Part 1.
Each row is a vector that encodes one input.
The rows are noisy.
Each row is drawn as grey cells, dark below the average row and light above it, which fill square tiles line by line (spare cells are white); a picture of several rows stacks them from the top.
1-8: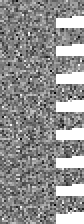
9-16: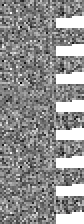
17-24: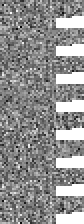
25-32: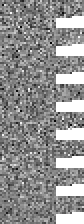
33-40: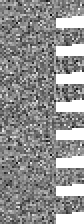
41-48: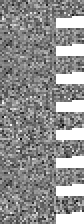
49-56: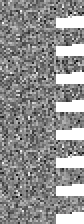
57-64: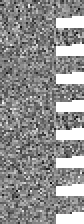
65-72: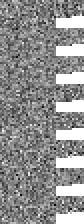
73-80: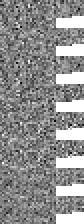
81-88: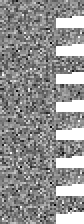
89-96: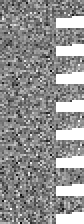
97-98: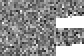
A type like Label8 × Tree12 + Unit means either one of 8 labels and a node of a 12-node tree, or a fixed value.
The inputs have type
Tree9.
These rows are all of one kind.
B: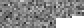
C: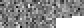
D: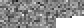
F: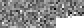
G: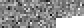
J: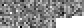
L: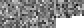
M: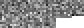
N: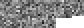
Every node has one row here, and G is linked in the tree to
D.
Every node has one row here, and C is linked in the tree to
B and J.
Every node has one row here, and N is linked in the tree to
B and L.
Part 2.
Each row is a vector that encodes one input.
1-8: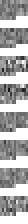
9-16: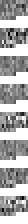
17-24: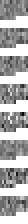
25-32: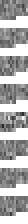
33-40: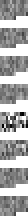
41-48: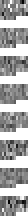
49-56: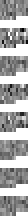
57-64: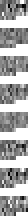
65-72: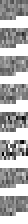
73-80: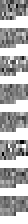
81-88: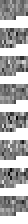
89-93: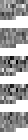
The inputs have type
Bool × Bool × Bool.
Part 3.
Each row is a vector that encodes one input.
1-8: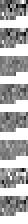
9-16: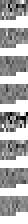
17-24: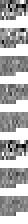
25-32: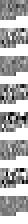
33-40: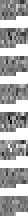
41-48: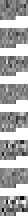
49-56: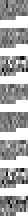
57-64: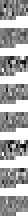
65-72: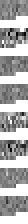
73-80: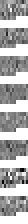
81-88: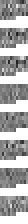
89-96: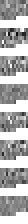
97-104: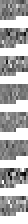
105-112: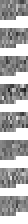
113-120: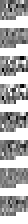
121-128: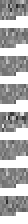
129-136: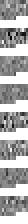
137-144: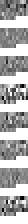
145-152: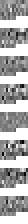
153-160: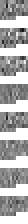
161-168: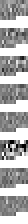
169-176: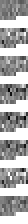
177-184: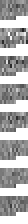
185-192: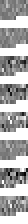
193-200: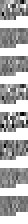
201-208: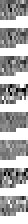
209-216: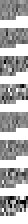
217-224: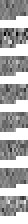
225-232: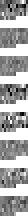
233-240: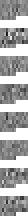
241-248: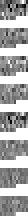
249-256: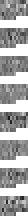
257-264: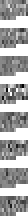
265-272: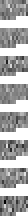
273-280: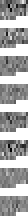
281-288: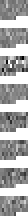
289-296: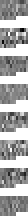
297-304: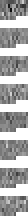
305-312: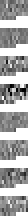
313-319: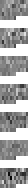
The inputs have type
Bool × Bool × Bool + Unit.
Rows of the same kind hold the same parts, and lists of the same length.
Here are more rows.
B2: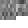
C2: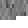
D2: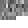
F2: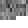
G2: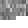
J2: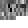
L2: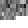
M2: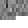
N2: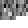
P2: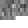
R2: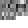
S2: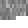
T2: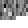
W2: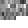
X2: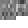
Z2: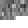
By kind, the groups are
B2, C2, D2, F2, G2, J2, L2, M2, P2, R2, S2, W2, X2, Z2
N2, T2

